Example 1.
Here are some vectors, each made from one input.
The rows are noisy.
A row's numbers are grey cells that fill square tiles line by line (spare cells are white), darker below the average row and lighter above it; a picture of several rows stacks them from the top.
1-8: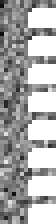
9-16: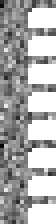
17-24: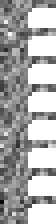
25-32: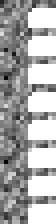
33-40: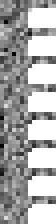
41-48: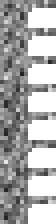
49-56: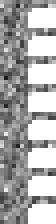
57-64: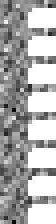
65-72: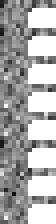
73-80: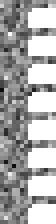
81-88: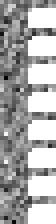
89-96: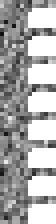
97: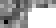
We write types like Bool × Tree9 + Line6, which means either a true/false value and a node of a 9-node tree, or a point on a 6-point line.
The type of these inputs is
Line7 + Line9.
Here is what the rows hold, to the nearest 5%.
About 55% of them hold a point on a 7-point line. The rest hold a point on a 9-point line.
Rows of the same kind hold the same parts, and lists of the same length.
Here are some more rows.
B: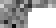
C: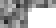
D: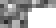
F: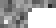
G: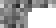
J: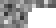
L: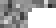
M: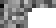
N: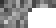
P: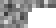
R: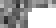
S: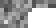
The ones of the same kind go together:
B, C, D, G, R
F, J, L, M, N, P, S

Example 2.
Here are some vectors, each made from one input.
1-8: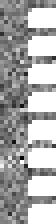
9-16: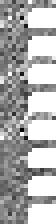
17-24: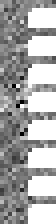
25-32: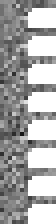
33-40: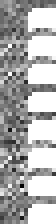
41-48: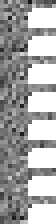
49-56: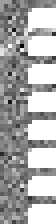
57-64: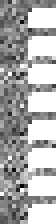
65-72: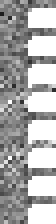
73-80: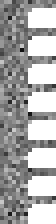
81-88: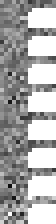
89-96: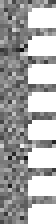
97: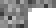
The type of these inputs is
Bool × Line9.
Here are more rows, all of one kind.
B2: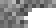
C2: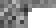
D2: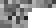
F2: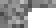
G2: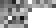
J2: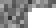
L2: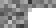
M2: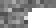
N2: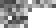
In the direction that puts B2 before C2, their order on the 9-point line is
D2, J2, L2, F2, M2, B2, C2, G2, N2.
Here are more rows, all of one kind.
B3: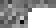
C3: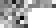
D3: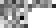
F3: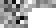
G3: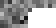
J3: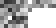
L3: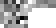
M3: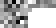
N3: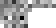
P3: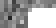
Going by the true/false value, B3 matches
G3 and P3.
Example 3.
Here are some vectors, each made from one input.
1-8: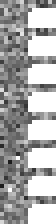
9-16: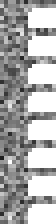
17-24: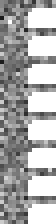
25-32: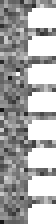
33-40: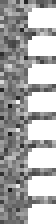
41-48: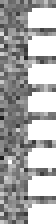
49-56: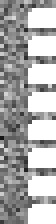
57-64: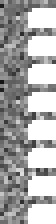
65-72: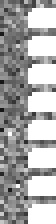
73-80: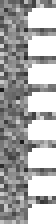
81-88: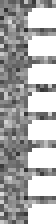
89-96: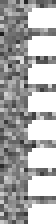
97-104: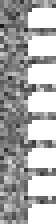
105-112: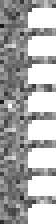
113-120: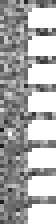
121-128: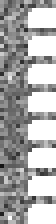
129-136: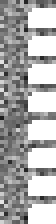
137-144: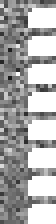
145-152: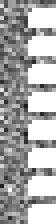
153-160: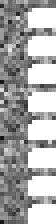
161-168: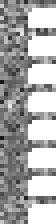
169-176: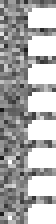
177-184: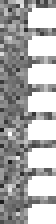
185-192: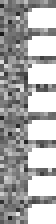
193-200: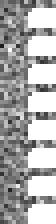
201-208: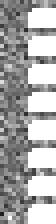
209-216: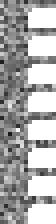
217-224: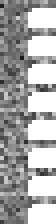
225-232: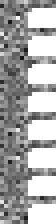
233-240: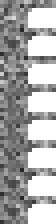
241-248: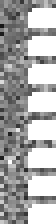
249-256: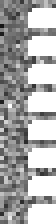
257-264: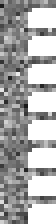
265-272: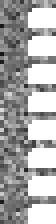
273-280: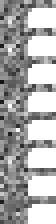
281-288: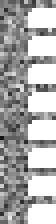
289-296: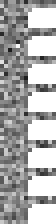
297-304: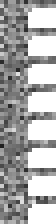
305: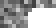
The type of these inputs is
Circle18 + Line8.
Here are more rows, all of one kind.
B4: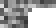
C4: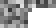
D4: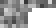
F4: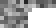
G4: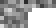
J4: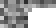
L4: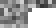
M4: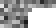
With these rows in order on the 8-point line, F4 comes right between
G4 and J4.
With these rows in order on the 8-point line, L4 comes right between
C4 and D4.
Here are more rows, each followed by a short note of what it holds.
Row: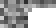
a point on an 8-point line
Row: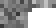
a point on an 18-point circle
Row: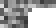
a point on an 8-point line
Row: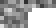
a point on an 8-point line
